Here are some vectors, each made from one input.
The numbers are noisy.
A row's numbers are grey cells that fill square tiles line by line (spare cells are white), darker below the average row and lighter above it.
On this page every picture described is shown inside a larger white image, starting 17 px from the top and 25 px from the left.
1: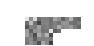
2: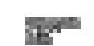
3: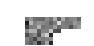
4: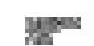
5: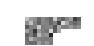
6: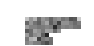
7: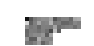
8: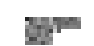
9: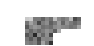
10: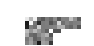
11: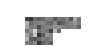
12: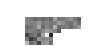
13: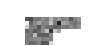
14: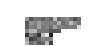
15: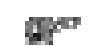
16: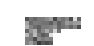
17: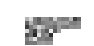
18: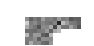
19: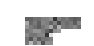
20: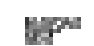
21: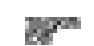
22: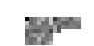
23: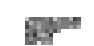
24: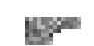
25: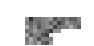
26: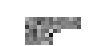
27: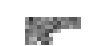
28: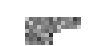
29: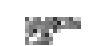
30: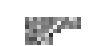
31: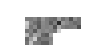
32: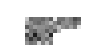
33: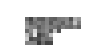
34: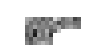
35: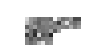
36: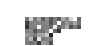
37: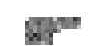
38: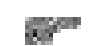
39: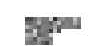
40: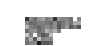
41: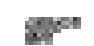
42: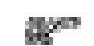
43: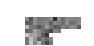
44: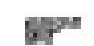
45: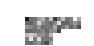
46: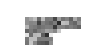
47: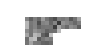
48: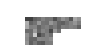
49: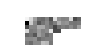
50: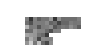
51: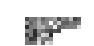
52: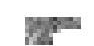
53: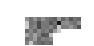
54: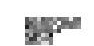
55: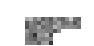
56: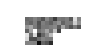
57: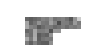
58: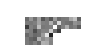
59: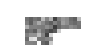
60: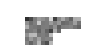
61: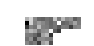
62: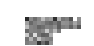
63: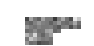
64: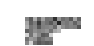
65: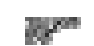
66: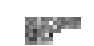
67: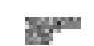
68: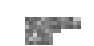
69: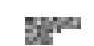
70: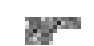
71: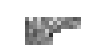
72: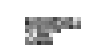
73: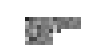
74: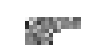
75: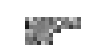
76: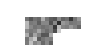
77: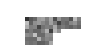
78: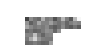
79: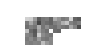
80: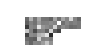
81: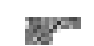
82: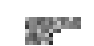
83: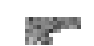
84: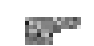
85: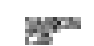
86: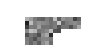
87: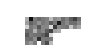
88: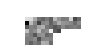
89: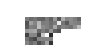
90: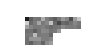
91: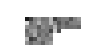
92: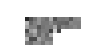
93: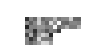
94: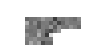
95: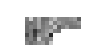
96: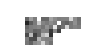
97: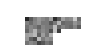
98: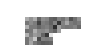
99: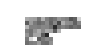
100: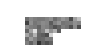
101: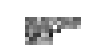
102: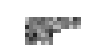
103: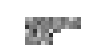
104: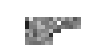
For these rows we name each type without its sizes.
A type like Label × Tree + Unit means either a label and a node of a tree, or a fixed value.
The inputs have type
Bool × Tree × (Tree + Unit).
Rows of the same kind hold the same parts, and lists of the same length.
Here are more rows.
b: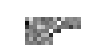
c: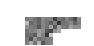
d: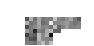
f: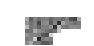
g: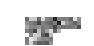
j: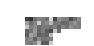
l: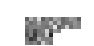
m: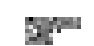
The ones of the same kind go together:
b, d, l
c, f, g, j, m

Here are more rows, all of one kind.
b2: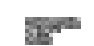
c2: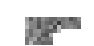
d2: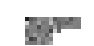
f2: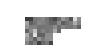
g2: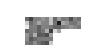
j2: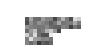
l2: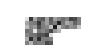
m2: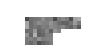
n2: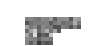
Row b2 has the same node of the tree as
j2 and n2.
